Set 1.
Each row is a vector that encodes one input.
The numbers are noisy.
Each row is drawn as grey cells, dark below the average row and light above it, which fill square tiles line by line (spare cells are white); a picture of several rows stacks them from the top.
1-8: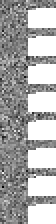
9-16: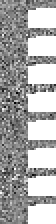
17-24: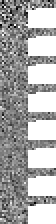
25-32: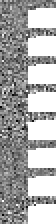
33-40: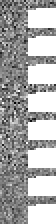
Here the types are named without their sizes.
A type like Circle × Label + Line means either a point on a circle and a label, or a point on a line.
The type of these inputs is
Line.
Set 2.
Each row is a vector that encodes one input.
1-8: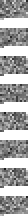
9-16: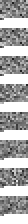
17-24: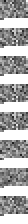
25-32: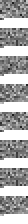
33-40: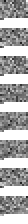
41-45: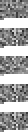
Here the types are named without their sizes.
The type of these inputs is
Line.
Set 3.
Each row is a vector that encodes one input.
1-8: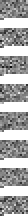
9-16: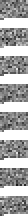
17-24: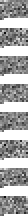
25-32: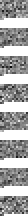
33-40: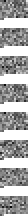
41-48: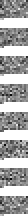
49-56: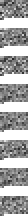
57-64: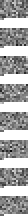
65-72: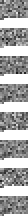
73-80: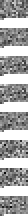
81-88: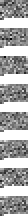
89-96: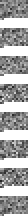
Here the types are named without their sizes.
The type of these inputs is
Line.
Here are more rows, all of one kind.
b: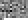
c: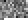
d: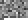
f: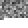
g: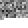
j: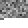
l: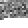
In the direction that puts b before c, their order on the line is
g, b, l, d, c, j, f.
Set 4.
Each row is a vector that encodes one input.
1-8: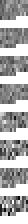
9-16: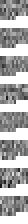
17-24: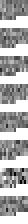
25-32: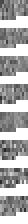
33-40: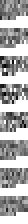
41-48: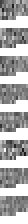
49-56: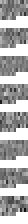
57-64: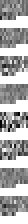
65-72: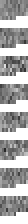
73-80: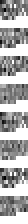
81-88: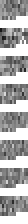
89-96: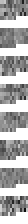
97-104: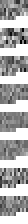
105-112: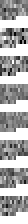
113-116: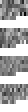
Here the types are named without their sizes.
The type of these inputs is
Line.
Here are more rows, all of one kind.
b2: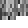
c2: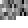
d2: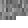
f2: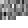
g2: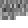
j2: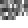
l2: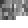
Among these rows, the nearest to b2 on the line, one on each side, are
c2 and l2.
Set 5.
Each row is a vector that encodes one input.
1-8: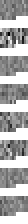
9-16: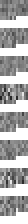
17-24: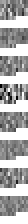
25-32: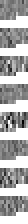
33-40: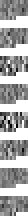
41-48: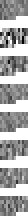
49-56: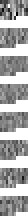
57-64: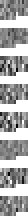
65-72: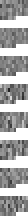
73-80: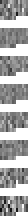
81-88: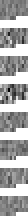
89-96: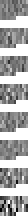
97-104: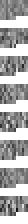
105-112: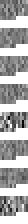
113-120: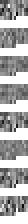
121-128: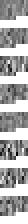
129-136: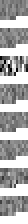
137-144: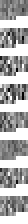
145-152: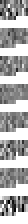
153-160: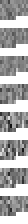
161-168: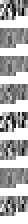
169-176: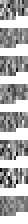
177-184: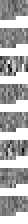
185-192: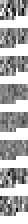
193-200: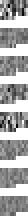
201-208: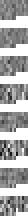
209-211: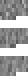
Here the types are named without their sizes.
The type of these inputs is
Label.
